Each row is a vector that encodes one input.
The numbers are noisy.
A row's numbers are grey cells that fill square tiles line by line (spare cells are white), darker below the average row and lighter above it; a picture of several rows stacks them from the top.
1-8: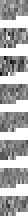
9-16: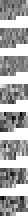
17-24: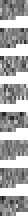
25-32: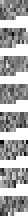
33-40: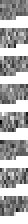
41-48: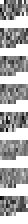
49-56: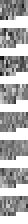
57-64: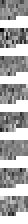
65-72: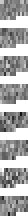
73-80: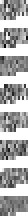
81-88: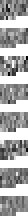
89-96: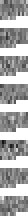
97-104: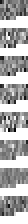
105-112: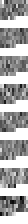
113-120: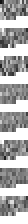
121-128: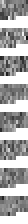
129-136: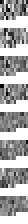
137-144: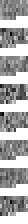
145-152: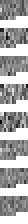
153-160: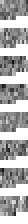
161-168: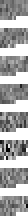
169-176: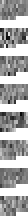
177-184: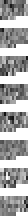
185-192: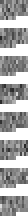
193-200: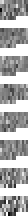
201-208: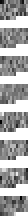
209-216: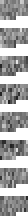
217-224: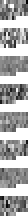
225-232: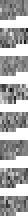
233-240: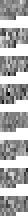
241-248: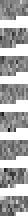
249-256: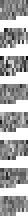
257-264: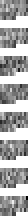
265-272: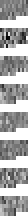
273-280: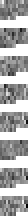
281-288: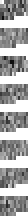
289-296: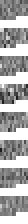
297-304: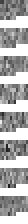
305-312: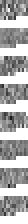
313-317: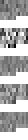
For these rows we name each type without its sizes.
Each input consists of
either a point on a circle, or a fixed value, or four true/false values.
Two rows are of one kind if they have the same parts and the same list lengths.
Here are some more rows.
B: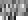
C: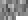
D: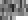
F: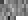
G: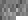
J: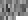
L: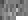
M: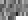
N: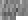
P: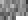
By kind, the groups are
B, C, F, G, J, L, N, P
D
M

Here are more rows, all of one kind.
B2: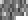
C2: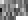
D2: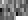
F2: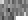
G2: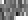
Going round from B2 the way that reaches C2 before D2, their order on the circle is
B2, C2, D2, G2, F2.
